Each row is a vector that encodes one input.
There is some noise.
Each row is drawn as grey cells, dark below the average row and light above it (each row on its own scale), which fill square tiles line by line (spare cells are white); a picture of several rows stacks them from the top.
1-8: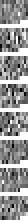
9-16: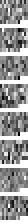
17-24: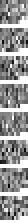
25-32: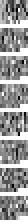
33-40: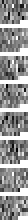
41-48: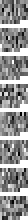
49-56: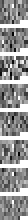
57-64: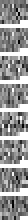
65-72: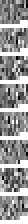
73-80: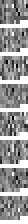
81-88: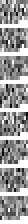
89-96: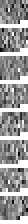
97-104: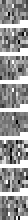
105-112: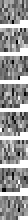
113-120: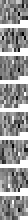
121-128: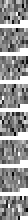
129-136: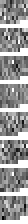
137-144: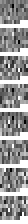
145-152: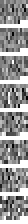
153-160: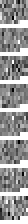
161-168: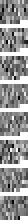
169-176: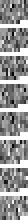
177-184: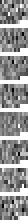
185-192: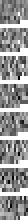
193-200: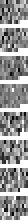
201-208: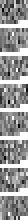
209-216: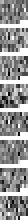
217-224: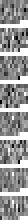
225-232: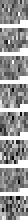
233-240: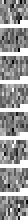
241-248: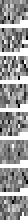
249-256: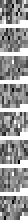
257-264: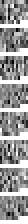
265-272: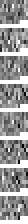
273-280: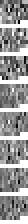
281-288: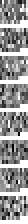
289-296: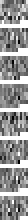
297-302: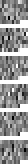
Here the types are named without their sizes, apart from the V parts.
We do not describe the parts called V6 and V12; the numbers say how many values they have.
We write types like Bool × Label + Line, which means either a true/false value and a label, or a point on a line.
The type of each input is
Bool × Bool × Bool × Circle × (Line × V6 + V12).
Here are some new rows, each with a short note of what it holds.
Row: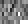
a point on a circle, three true/false values and a value of V12
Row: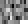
a point on a circle, three true/false values and a value of V12
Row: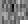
a point on a circle, three true/false values and a value of V12
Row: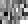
a point on a circle, three true/false values and a value of V12
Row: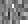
a point on a circle, a point on a line, three true/false values and a value of V6
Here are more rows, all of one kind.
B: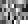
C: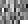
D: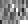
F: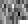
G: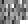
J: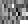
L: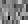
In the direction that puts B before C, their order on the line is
B, L, G, D, C, F, J.
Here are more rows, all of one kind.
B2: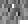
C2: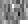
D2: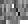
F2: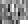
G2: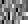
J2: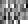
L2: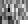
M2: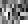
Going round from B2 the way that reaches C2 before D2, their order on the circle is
B2, L2, F2, J2, C2, D2, G2, M2.
